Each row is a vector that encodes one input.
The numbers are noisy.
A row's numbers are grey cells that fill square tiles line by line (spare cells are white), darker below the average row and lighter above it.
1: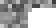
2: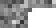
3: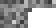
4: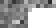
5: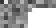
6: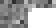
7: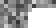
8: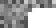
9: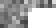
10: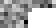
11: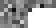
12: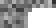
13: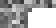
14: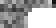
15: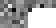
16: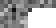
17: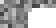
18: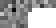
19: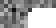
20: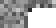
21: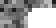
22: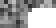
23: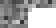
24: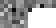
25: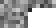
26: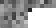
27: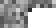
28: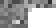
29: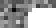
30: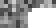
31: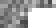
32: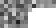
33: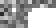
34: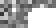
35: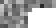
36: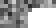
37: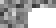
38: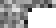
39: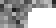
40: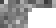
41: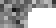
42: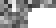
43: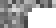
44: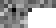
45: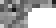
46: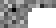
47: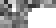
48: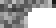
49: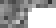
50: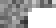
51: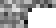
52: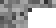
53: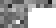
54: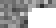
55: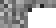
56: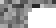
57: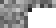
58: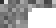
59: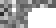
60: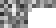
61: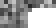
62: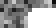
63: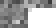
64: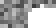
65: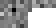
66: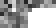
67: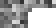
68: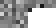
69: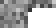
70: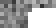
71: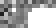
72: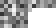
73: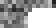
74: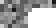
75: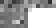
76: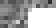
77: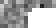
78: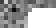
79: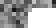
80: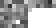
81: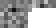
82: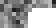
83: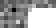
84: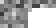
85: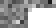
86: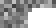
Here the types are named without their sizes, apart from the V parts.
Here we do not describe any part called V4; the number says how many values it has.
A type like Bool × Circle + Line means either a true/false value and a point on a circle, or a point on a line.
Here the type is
(Bool × Bool × Bool + V4) × Line.
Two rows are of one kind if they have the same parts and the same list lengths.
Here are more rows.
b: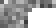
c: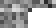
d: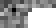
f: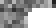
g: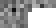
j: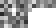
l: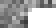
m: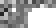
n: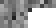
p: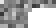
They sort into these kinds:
b, c, d, g, l, n
f, j, m, p

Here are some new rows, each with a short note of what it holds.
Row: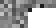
a point on a line and three true/false values
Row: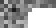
a point on a line and three true/false values
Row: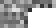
a point on a line and three true/false values
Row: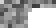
a point on a line and a value of V4
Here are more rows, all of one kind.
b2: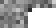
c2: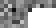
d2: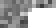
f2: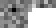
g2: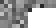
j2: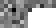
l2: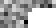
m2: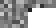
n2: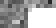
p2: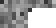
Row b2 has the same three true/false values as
c2, g2, j2 and m2.
